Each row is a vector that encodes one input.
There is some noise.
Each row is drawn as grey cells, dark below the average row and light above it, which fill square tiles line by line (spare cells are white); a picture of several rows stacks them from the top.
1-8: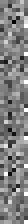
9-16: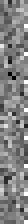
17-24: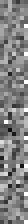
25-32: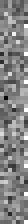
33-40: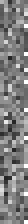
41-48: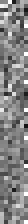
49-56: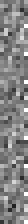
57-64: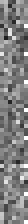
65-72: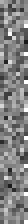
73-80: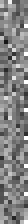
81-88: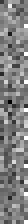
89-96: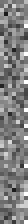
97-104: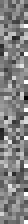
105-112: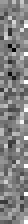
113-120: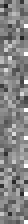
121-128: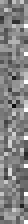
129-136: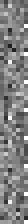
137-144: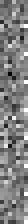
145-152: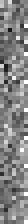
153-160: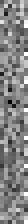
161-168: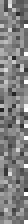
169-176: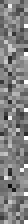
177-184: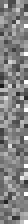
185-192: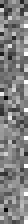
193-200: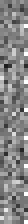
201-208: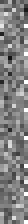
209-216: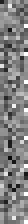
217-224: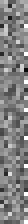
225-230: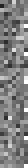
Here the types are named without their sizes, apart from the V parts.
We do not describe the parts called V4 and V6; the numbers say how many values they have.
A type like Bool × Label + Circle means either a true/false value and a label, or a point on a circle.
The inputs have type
Label + (Line + V6) × V4.
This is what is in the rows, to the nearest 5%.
About 35% of them hold a label. The rest hold a value of V4, together with either a point on a line, or a value of V6.
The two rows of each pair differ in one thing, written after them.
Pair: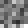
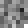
the value of V4
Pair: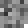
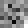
the value of V4
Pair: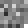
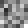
the value of V4
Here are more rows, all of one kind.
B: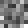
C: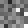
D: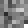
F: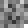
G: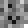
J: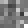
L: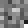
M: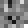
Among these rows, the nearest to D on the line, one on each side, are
L and M.
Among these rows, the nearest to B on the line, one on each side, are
F and G.
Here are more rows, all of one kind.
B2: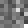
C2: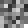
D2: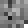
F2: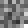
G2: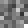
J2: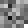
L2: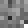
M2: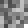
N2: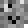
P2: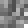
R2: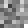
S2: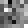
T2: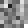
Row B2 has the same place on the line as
C2, D2, J2 and N2.
